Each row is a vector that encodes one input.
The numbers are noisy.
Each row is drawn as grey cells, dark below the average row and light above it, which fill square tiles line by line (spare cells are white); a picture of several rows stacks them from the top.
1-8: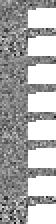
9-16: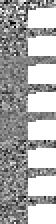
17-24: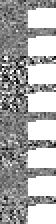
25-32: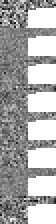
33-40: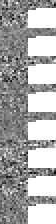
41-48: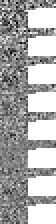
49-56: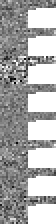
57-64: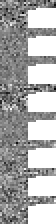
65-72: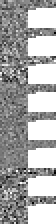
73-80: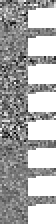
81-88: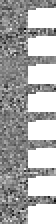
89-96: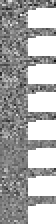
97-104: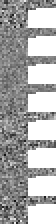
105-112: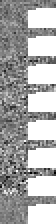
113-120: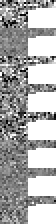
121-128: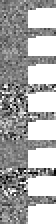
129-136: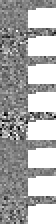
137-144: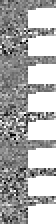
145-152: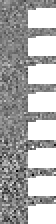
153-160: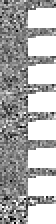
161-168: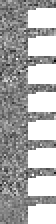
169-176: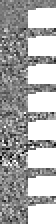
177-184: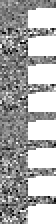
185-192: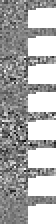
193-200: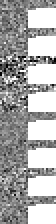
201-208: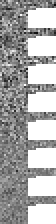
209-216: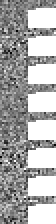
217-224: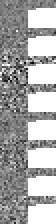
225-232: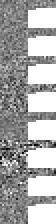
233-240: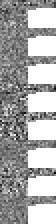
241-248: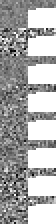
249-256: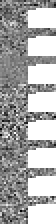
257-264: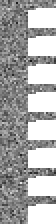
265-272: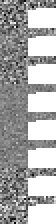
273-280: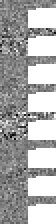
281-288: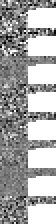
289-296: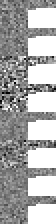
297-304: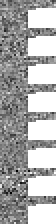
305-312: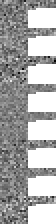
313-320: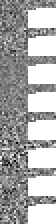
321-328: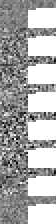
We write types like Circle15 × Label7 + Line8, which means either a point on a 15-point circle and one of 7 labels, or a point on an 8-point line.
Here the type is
List2(Line18).
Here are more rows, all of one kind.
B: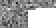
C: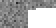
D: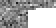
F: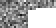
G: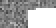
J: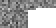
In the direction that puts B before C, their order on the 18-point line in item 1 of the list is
J, B, D, C, F, G.
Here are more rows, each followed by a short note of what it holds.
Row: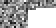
a list of one item
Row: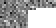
the empty list
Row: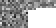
the empty list
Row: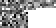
the empty list
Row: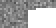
a list of one item
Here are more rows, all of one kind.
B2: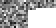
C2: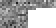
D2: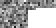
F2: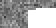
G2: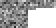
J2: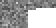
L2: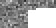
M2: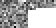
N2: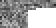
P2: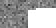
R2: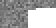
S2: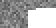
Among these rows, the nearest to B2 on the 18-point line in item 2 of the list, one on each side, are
J2 and L2.
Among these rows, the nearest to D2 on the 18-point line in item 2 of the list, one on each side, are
C2 and S2.
